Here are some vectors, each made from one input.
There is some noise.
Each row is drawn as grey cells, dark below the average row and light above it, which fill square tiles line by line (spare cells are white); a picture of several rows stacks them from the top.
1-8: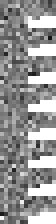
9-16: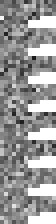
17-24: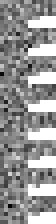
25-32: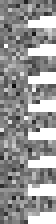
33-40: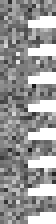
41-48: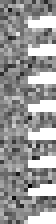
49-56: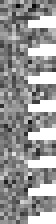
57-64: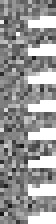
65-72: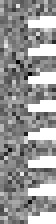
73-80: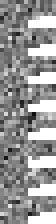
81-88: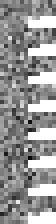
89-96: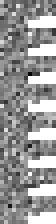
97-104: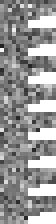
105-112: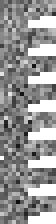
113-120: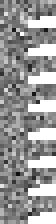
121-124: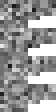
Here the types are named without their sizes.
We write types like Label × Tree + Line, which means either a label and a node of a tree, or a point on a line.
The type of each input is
(Circle + Label) × Line.
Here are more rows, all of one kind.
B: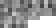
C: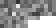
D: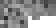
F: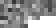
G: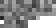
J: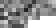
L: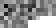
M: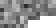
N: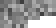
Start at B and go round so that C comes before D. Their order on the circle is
B, L, C, F, D, G, M, J, N.
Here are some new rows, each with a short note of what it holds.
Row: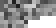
a label and a point on a line
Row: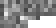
a point on a circle and a point on a line
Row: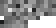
a label and a point on a line
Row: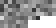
a label and a point on a line
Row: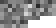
a label and a point on a line
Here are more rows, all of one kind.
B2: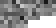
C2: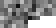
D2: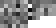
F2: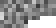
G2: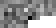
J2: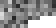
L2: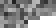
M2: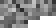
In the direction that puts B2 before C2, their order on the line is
B2, L2, F2, M2, J2, G2, C2, D2.
